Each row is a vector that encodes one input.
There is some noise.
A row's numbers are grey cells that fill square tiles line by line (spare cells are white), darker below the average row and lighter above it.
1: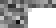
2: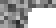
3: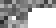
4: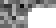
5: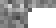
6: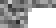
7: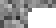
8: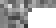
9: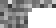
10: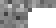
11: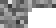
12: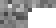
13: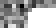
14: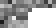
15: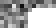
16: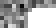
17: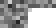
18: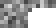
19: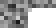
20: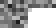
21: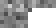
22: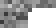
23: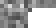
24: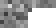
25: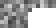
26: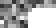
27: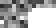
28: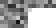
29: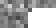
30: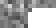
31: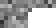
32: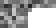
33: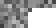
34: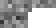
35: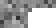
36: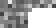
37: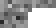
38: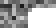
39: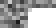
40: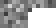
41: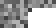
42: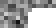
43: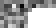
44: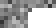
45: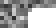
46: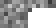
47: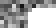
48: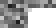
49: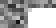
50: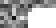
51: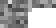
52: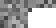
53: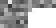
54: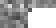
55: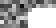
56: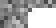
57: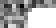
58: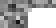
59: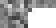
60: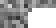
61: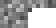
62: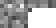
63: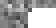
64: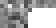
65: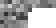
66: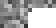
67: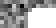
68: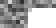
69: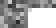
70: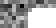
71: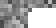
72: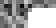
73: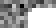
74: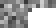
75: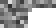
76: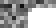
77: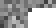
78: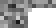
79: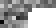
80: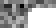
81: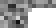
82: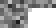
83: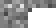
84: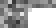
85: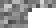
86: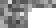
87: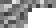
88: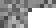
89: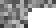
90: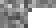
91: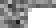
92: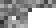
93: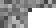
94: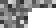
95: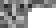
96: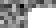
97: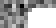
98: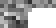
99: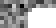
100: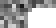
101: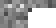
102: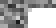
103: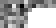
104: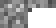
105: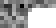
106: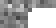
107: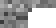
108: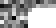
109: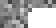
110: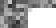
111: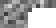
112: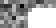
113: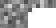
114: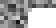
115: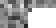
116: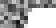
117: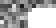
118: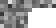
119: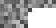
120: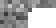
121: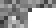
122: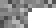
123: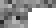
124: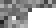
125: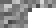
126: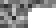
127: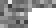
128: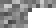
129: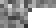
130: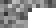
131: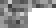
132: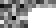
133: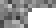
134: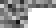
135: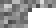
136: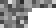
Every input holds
either a point on a 6-point line, or a point on an 8-point line, or a point on a 9-point line.
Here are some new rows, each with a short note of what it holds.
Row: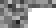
a point on an 8-point line
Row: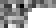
a point on a 6-point line
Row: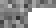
a point on a 9-point line
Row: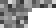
a point on an 8-point line
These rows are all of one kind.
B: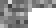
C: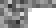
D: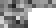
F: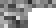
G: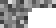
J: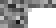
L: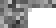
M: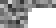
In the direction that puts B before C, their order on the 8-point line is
G, B, M, C, L, J, D, F.
